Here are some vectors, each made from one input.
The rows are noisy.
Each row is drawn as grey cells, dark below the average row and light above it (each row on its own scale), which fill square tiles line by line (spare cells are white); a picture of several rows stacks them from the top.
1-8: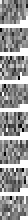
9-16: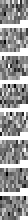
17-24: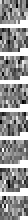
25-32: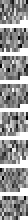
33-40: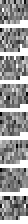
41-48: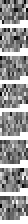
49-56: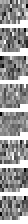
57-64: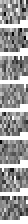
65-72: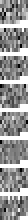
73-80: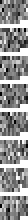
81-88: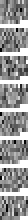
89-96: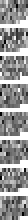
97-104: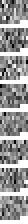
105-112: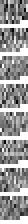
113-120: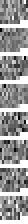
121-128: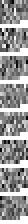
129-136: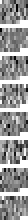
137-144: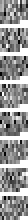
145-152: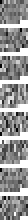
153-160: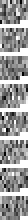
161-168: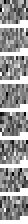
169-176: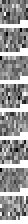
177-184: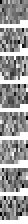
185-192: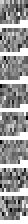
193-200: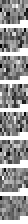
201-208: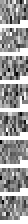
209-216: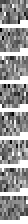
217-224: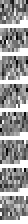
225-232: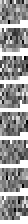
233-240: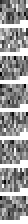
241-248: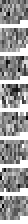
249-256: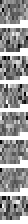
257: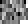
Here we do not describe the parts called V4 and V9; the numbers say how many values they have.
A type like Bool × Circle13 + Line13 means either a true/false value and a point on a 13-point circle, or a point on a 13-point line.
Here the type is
(Bool × V9 + Unit) × Tree13 + V4.
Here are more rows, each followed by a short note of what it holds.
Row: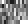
a value of V4
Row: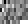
a node of a 13-node tree
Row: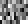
a node of a 13-node tree, a true/false value and a value of V9
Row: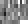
a node of a 13-node tree, a true/false value and a value of V9
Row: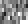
a node of a 13-node tree, a true/false value and a value of V9
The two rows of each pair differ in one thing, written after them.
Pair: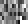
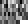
the true/false value
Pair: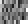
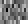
the value of V9
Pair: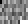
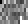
the true/false value
